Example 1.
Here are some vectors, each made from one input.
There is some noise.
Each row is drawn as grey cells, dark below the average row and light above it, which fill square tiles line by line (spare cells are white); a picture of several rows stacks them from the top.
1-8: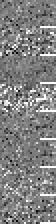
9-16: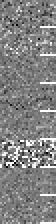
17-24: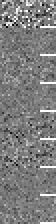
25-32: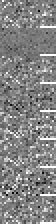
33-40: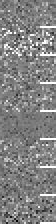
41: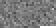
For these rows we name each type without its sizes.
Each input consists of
a node of a tree.
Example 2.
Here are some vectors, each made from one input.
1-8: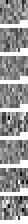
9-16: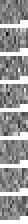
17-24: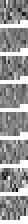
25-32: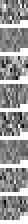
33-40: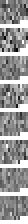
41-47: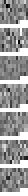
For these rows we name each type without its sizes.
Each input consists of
a point on each of two lines.
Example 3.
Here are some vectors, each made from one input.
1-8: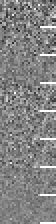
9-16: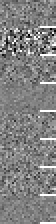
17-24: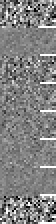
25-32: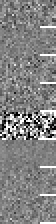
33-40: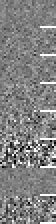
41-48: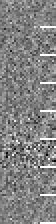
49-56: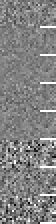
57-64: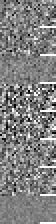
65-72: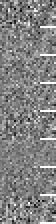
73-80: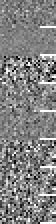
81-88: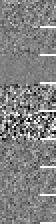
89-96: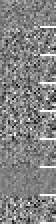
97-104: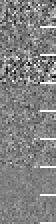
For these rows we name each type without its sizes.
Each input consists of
a node of a tree.
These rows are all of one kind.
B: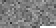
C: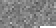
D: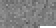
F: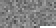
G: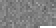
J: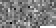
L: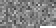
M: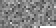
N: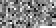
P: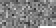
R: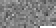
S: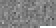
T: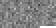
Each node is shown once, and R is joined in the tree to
C and T.
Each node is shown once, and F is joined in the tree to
B and G.
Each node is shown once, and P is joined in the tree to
D.
